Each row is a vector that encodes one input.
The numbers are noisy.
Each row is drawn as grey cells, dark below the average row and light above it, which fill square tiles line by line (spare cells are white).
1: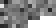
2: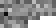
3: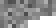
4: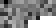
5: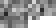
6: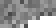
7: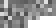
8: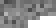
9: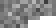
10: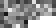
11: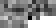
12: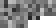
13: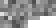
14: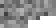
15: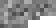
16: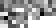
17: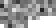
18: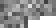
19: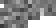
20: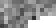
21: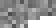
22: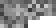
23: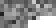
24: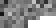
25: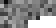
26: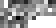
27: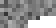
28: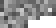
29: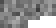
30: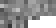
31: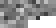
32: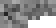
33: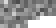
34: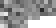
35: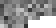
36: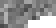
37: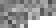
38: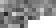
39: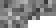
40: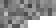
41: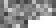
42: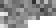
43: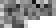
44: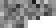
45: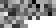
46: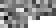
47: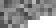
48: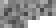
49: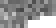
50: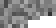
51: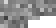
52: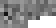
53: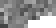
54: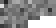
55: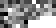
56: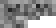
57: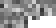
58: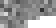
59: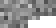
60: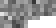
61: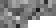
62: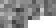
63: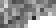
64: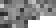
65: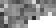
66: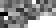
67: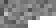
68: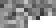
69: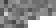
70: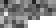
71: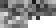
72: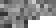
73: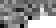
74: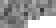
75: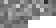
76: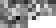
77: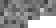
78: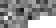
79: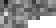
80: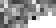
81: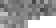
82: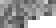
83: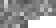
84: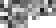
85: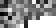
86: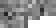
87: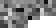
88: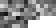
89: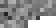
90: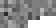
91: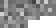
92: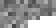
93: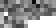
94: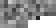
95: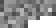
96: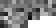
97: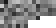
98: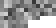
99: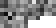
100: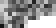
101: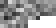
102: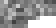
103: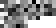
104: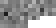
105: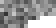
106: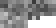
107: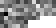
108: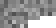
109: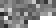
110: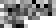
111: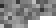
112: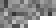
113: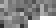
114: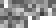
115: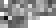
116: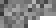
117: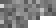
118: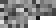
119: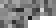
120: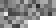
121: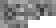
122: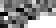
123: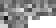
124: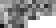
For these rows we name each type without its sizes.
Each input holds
a label, together with either a label, or a point on a line.
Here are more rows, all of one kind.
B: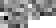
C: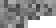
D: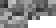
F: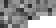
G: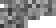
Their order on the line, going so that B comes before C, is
B, D, F, C, G.
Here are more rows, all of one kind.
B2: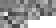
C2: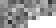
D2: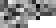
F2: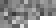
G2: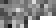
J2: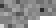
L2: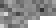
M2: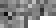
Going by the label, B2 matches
C2 and F2.
